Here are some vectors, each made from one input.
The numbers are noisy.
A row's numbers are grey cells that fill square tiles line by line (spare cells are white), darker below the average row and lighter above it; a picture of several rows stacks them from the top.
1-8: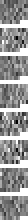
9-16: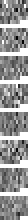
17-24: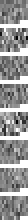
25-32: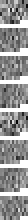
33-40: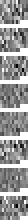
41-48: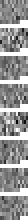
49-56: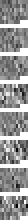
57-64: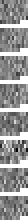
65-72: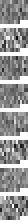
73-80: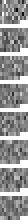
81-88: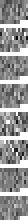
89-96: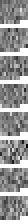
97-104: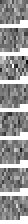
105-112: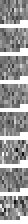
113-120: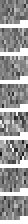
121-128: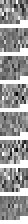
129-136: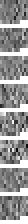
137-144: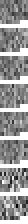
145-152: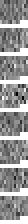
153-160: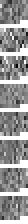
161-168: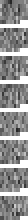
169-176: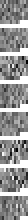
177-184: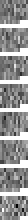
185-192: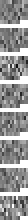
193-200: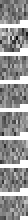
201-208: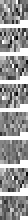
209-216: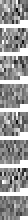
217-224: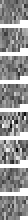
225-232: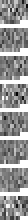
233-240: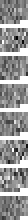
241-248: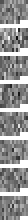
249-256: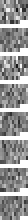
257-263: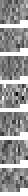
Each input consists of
either a point on an 8-point line, or a point on a 17-point line and a true/false value.
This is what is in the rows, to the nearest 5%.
About 30% of them hold a point on an 8-point line. The rest hold a point on a 17-point line and a true/false value.
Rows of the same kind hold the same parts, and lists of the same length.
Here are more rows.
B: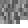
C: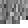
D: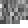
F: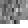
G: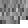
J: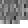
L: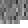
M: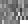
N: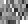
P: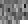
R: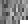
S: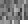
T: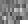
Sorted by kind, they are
B, C, D, F, G, J, L, M, P, R, S, T
N

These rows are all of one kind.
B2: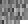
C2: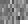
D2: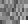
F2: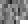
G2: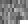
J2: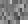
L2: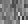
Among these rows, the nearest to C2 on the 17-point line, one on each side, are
B2 and J2.
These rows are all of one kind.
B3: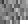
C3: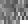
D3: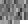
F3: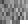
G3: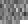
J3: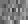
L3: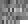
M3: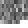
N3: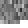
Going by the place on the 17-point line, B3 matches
F3 and J3.
